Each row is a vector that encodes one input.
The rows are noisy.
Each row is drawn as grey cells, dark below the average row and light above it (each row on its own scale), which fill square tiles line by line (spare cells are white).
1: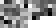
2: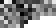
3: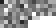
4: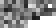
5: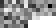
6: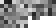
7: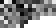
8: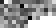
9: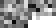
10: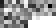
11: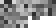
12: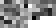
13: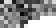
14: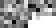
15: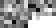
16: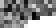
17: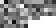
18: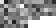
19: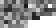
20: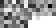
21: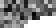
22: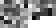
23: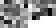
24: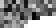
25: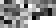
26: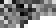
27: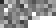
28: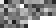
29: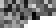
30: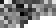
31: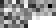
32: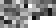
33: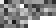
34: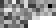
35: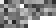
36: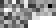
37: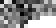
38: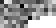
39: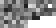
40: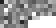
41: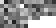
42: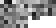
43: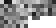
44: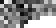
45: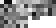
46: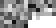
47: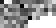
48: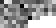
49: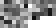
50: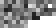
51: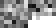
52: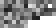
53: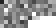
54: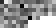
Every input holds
a point on a 5-point line and a true/false value.
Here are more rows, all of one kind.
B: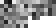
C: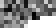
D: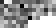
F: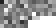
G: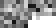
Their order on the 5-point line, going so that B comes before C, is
G, B, F, D, C.
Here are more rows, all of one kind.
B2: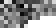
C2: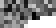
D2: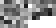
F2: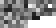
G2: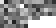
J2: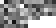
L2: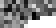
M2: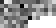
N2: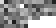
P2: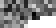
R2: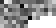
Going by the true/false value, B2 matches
M2 and R2.
